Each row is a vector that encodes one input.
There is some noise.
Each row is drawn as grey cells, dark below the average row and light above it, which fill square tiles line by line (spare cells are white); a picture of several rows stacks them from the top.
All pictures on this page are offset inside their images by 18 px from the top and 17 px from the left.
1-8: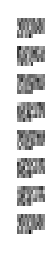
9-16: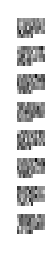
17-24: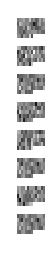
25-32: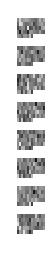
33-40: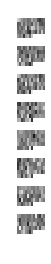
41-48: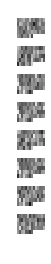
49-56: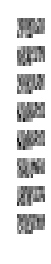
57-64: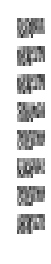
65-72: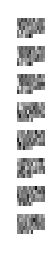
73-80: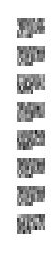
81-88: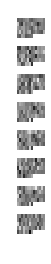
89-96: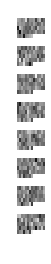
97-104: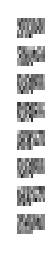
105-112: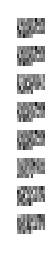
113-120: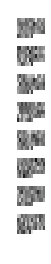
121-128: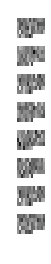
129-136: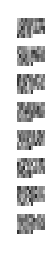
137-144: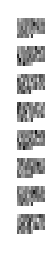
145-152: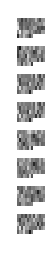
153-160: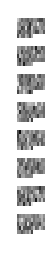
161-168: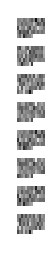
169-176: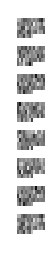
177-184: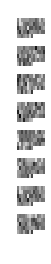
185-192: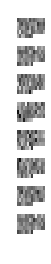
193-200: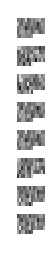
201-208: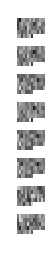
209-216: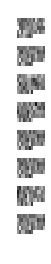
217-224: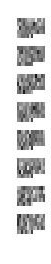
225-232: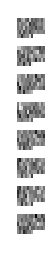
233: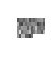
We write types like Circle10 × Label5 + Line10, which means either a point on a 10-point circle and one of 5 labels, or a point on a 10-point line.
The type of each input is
Bool × (Line7 + Line8) + Tree11.
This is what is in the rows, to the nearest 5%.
About 35% of them hold a node of an 11-node tree. The rest hold a true/false value, together with either a point on a 7-point line, or a point on an 8-point line.
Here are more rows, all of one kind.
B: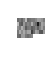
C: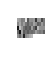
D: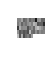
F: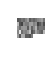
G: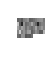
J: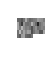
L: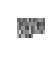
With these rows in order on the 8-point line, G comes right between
F and J.
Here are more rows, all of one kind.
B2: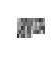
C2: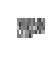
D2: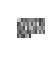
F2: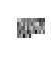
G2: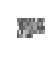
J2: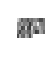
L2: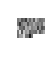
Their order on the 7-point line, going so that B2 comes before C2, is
J2, B2, G2, L2, D2, F2, C2.
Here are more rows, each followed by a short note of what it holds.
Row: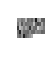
a point on an 8-point line and a true/false value
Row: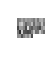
a node of an 11-node tree
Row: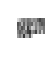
a point on a 7-point line and a true/false value
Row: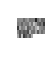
a point on an 8-point line and a true/false value
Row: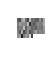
a node of an 11-node tree
